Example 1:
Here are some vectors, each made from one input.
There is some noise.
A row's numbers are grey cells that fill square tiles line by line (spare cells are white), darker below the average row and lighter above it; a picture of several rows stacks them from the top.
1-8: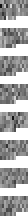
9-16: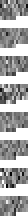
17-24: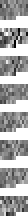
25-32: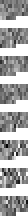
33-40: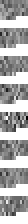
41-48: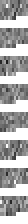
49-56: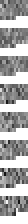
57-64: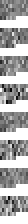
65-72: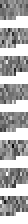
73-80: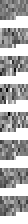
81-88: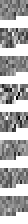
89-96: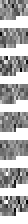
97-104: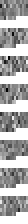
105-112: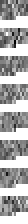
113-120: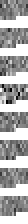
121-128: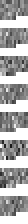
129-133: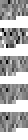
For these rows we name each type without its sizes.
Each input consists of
a point on a circle and a true/false value.
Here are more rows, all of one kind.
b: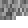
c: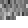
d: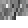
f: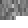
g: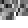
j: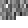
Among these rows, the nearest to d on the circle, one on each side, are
b and f.
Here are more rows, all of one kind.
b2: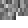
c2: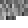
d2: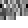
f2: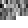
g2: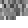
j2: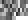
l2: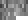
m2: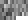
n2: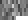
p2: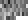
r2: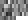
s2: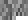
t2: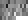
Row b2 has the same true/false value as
c2, g2 and p2.
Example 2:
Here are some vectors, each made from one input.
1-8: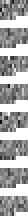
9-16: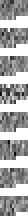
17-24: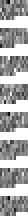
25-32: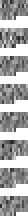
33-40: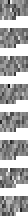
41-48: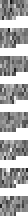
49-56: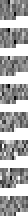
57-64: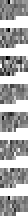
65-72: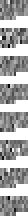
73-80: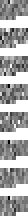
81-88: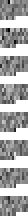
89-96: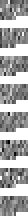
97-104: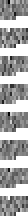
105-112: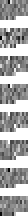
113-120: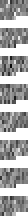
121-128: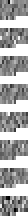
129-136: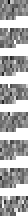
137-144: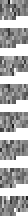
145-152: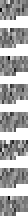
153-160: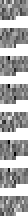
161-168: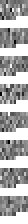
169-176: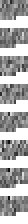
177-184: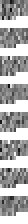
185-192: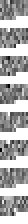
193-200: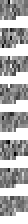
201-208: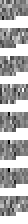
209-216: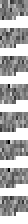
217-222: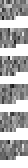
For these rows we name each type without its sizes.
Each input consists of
a point on a line, together with either a point on a circle, or a fixed value.
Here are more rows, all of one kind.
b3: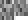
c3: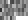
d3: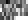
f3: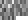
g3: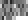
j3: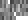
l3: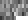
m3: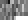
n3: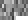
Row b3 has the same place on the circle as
c3, d3 and g3.
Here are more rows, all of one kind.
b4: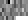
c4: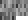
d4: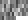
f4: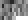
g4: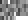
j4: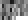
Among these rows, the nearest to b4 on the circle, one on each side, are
f4 and j4.
